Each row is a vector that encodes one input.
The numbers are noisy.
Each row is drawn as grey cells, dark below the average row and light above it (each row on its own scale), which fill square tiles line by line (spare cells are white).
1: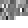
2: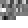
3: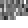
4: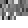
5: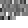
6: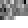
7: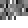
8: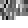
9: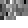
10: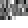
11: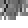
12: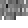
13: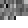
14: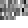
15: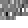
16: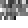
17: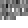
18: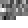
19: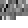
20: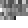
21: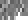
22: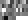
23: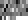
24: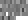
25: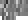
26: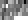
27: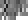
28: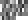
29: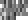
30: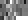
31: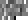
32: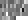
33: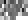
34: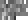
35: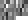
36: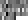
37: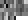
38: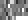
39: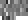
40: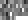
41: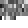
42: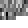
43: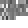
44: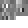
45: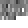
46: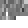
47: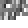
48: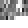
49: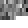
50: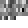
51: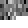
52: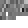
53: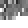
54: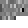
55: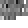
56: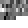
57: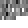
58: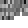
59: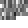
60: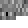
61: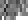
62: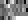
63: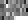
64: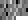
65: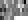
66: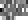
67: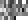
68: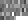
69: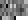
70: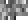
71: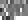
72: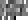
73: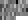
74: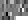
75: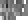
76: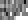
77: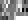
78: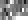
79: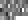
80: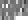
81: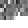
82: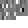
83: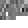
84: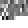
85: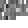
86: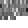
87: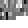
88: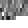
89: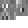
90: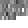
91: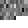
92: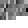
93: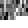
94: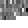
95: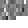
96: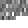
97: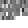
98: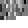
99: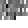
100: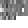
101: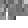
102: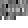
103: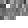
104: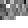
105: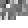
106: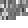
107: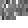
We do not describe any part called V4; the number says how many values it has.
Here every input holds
three true/false values, together with either a node of a 7-node tree, or a value of V4.
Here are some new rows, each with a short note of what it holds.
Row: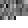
three true/false values and a value of V4
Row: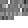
three true/false values and a value of V4
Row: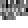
a node of a 7-node tree and three true/false values
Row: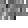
a node of a 7-node tree and three true/false values
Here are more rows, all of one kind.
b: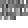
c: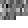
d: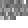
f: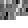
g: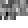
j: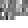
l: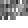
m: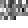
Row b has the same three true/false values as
d and l.
